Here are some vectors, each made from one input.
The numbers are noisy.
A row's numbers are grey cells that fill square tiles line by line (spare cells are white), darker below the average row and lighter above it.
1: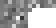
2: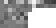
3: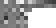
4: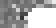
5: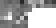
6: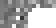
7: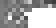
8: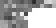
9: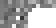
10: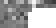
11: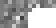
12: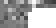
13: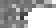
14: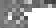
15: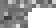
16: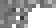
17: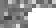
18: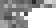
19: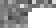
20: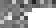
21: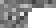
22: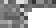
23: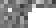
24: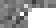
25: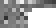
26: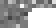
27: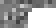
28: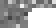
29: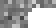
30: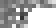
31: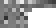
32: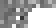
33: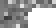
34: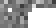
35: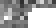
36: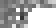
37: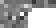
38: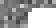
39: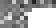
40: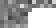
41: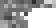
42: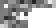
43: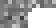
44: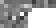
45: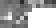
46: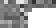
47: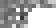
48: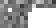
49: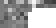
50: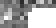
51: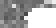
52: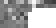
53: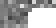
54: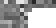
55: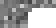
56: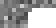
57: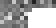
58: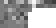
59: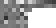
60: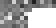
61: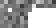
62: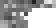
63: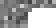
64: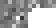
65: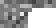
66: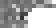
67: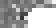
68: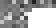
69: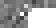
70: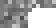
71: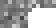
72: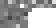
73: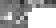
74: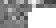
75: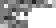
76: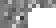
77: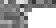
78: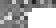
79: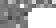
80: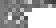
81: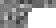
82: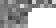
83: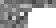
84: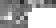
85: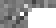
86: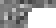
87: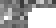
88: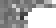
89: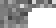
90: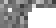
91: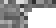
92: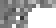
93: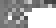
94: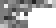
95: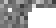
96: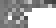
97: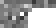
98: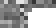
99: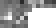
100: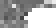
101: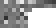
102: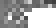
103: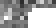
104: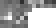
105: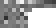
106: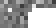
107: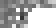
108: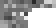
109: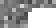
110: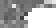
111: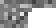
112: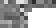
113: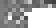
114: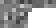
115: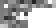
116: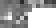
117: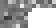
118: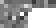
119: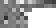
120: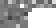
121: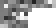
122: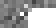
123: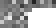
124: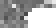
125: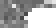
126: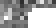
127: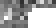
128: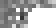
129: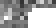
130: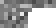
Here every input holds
either a point on a 16-point line, or three true/false values.
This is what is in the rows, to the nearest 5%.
About 55% of them hold a point on a 16-point line. The rest hold three true/false values.
